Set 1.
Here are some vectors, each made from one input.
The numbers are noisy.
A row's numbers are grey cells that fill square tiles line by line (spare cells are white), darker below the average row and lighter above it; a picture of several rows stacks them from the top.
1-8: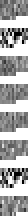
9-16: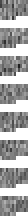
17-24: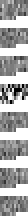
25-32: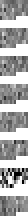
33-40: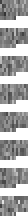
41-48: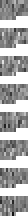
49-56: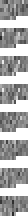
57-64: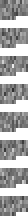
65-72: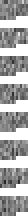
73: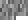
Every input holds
either a fixed value, or one of 6 labels and a true/false value.
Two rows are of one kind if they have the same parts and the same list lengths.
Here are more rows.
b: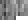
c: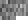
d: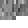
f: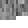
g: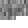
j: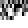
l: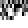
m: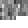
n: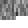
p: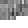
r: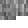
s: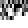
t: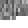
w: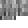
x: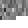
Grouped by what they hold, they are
b, c, d, f, g, m, n, p, r, t, w, x
j, l, s

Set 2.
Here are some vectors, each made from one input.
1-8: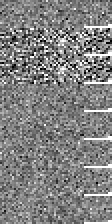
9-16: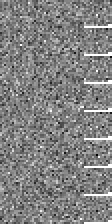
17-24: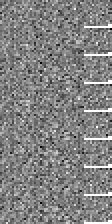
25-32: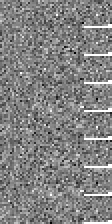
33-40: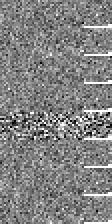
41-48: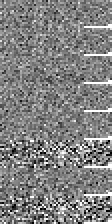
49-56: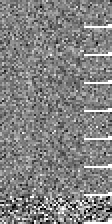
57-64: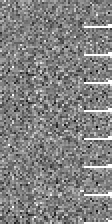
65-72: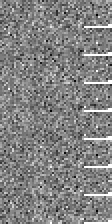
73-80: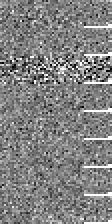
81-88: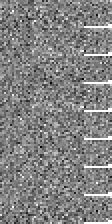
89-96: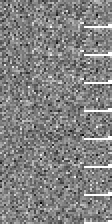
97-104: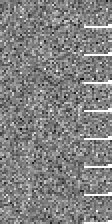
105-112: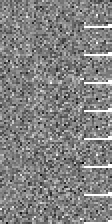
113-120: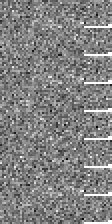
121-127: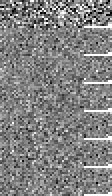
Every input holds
a list of up to two points on a 6-point line.
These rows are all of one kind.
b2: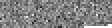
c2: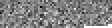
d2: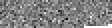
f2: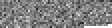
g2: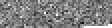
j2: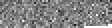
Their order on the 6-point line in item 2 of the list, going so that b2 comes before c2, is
g2, f2, j2, b2, d2, c2.
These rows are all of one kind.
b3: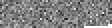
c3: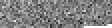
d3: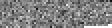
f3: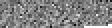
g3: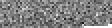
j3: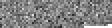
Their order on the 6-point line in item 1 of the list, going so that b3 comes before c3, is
f3, b3, d3, j3, c3, g3.
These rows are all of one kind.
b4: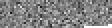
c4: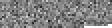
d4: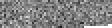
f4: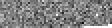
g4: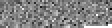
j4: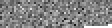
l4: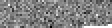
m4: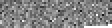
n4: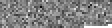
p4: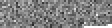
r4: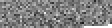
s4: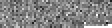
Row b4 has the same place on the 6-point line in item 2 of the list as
c4 and r4.
